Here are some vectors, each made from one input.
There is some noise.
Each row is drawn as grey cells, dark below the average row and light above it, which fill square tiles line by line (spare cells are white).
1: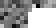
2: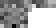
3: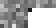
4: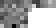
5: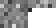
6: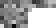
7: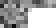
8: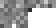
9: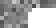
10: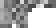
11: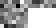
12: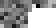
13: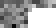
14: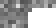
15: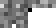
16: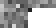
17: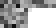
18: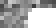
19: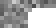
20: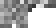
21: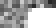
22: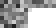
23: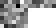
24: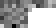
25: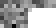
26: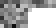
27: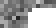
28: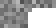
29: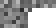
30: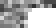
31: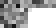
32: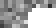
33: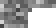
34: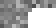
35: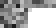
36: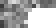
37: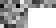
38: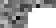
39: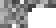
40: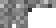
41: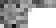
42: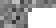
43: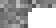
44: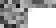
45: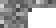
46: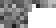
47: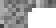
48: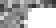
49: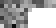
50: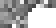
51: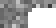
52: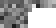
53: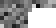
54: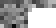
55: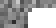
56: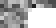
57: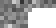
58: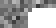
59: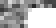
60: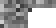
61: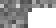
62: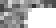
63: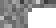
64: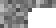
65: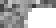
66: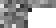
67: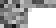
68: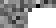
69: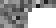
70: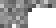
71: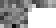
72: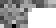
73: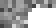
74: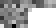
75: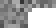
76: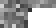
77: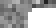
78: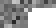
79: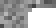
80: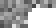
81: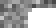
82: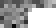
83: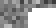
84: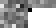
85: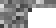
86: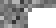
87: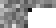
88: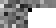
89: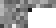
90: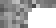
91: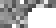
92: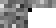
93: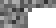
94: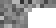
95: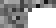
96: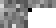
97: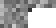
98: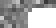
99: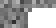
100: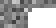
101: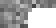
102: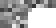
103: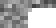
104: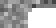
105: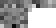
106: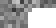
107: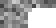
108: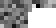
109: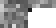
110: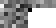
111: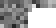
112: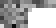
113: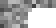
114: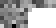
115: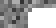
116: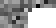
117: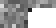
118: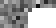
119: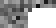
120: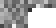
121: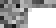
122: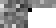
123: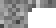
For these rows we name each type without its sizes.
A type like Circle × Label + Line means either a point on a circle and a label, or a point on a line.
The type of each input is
(Circle + Unit) × Line.
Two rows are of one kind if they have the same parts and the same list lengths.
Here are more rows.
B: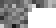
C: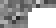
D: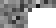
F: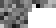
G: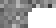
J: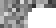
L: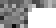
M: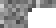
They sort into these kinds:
B, F, L
C, D, G, J, M

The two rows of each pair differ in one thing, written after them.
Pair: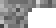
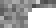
the place on the circle
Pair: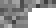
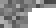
the place on the circle
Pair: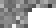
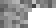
the place on the circle
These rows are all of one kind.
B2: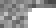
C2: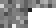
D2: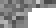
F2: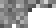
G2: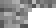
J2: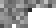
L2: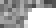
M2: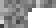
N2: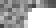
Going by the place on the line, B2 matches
F2, G2 and J2.
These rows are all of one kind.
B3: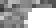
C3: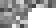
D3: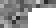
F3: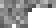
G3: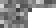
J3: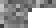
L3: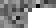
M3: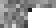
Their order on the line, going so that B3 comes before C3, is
L3, D3, G3, J3, M3, F3, B3, C3.
